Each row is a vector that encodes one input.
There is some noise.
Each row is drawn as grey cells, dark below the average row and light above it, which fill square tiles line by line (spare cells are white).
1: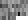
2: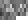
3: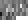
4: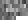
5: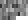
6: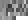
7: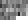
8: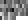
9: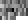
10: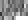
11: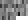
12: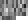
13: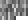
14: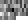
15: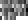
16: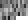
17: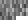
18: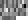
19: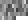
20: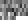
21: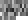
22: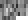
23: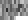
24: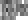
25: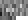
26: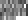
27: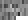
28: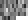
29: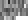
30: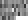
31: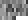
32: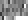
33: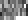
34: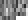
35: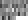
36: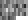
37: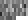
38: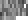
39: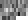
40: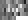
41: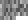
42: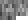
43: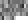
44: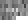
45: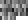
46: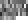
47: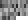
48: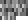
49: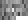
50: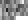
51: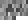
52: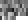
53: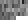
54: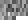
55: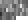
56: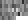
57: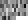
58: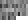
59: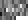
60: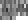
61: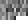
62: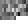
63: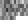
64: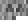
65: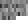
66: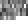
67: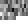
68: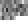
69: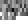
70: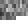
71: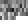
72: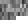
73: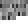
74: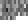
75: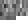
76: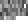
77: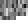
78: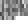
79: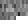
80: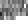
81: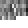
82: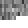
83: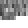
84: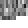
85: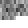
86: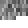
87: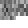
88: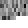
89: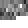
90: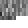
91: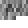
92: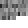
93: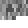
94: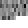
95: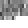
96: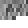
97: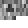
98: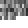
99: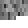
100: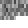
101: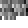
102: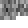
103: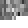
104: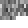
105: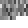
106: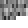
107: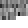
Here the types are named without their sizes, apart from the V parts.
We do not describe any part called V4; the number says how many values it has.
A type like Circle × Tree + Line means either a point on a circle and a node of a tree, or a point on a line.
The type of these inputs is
Line × (Line + V4).
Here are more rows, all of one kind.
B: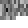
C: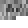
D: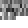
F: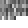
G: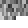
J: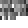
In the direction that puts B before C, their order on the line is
J, F, B, D, C, G.
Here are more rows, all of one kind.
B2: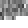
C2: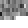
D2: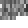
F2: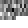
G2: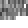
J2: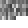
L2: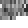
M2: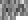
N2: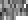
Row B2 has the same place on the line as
C2 and M2.
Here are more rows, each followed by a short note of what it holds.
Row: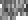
a point on a line and a value of V4
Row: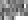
a point on a line and a value of V4
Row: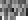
a point on a line and a value of V4
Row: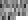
a point on each of two lines
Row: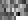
a point on each of two lines
